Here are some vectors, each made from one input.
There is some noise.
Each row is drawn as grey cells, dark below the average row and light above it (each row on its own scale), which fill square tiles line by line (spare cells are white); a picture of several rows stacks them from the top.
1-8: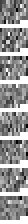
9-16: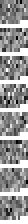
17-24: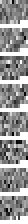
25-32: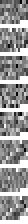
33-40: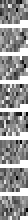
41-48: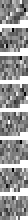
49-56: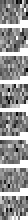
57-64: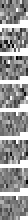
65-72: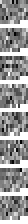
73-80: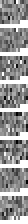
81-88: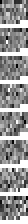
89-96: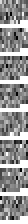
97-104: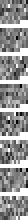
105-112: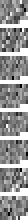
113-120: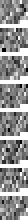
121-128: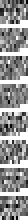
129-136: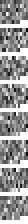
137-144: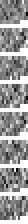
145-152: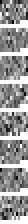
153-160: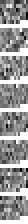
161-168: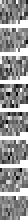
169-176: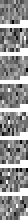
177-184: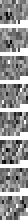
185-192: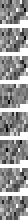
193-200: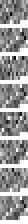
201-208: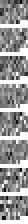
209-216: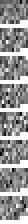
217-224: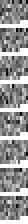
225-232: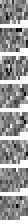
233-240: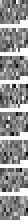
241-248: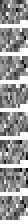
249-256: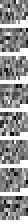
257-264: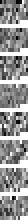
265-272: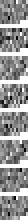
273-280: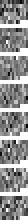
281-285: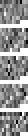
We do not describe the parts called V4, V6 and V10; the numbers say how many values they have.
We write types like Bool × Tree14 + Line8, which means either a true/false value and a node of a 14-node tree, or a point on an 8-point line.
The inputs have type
Label9 × Label9 × (Line7 + V4 × V10) + Line8 × V6.
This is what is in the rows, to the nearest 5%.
About 85% of them hold two labels (each one of 9), together with either a point on a 7-point line, or a value of V4 and a value of V10. The rest hold a point on an 8-point line and a value of V6.
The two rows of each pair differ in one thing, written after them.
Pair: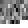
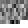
one of the two labels
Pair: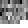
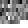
the value of V4
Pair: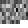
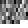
the value of V4
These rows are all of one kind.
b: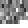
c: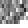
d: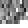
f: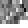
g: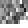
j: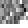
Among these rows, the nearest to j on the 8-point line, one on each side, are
c and g.
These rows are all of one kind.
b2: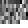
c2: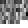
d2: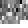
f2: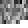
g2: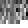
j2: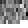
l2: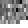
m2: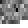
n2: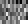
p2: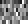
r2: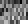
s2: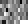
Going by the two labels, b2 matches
c2, g2, j2 and p2.
